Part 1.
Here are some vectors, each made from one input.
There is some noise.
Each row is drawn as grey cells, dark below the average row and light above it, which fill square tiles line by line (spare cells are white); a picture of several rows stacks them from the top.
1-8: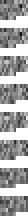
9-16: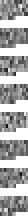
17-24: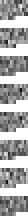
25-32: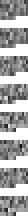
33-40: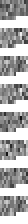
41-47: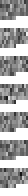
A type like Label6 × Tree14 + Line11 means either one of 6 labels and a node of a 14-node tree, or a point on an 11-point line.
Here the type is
Bool × Bool × Bool.
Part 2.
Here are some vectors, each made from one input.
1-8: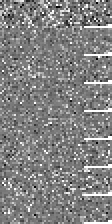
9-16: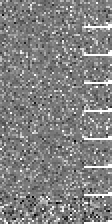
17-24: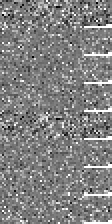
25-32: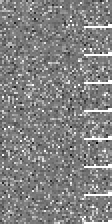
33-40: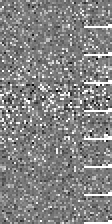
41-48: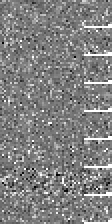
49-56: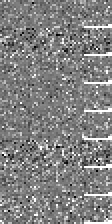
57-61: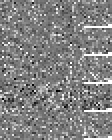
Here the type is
Bool × Bool × Bool + Unit.
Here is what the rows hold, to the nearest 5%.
About 15% of them hold a fixed value. The rest hold three true/false values.
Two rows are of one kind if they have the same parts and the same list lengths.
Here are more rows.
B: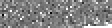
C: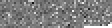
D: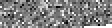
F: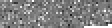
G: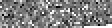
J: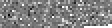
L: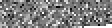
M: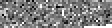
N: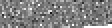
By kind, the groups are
B, C, F, J, N
D, G, L, M

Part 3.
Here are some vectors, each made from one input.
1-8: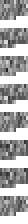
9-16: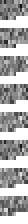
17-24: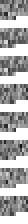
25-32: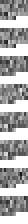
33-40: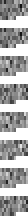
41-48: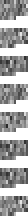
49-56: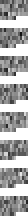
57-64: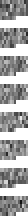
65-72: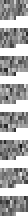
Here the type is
Bool × Bool × Bool.
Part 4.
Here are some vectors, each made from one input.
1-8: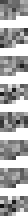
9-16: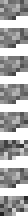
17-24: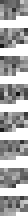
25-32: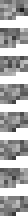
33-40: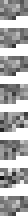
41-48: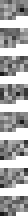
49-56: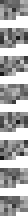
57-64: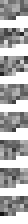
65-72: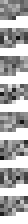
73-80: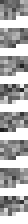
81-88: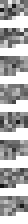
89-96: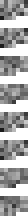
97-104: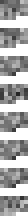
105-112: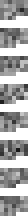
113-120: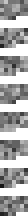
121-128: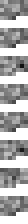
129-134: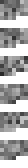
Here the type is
Label9.
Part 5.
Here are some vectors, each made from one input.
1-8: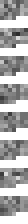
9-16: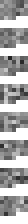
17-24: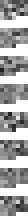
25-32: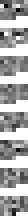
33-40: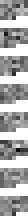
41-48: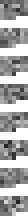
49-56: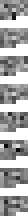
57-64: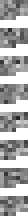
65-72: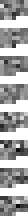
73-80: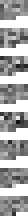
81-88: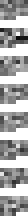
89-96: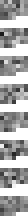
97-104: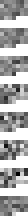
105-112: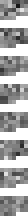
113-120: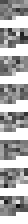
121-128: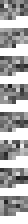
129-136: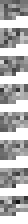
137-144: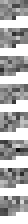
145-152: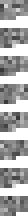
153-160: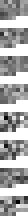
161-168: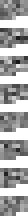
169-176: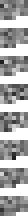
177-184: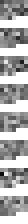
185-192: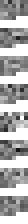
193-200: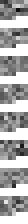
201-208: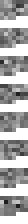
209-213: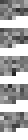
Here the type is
Bool × Bool × Bool.
